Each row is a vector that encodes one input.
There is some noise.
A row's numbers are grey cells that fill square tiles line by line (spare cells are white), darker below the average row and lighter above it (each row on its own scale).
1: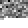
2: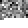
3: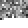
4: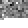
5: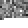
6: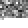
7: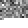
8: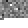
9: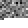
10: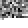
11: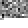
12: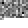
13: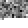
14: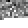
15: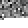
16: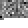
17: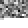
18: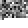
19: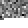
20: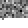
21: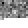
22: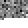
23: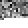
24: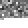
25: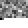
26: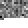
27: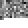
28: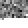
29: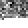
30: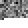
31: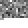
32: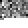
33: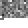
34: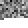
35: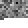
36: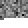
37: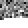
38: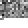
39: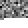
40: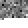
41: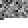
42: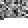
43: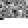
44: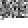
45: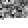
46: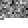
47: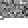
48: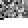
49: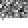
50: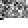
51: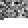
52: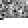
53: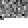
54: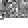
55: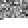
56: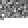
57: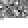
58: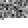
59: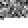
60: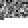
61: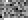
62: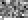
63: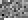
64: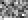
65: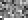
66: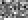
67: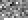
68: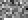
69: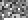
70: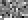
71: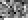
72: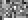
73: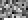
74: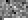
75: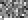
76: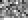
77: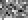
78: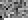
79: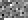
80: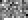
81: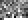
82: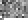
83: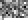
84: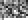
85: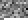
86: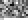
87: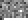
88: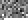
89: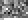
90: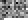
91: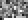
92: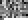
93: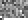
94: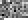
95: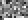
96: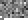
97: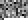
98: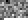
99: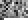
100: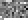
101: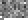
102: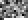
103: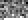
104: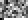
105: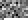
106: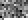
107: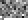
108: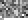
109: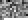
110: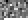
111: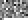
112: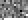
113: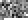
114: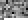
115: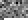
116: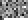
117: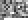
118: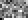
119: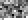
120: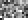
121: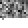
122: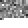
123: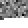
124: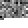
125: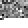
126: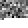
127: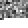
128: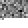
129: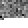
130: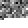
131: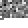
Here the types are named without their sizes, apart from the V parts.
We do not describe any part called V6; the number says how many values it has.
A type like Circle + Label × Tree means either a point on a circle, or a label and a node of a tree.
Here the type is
Bool × Bool × Bool × Bool × (Label + Line) × V6.
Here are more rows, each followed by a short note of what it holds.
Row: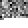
a point on a line, four true/false values and a value of V6
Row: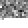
a point on a line, four true/false values and a value of V6
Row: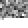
a label, four true/false values and a value of V6
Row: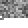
a label, four true/false values and a value of V6
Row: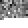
a label, four true/false values and a value of V6
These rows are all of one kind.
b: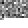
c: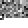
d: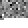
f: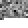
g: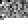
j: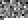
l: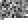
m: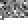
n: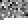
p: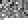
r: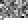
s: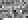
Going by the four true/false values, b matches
d, f, l and s.
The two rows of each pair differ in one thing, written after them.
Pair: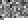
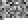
one of the four true/false values
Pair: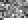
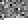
the place on the line
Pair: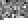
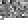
the value of V6
